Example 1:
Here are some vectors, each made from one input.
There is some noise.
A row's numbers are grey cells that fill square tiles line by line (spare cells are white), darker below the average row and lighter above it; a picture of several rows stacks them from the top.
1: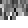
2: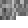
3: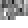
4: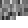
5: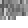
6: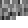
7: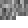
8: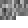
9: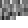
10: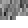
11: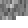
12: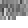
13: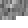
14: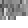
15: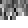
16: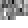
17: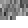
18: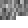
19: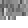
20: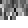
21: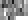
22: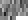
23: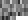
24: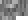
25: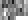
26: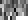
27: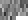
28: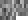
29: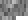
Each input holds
a node of a 7-node tree.
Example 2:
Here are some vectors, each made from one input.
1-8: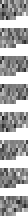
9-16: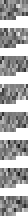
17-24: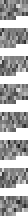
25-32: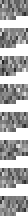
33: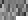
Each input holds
three true/false values.
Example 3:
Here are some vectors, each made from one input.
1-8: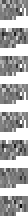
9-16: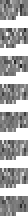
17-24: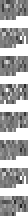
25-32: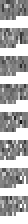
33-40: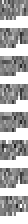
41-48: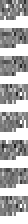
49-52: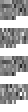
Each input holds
a node of an 11-node tree.
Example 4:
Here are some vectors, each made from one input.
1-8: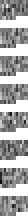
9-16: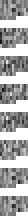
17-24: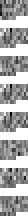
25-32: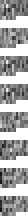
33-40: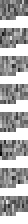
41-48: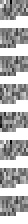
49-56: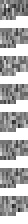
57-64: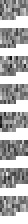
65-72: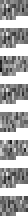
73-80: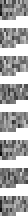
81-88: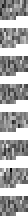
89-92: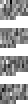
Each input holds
a point on a 9-point circle.
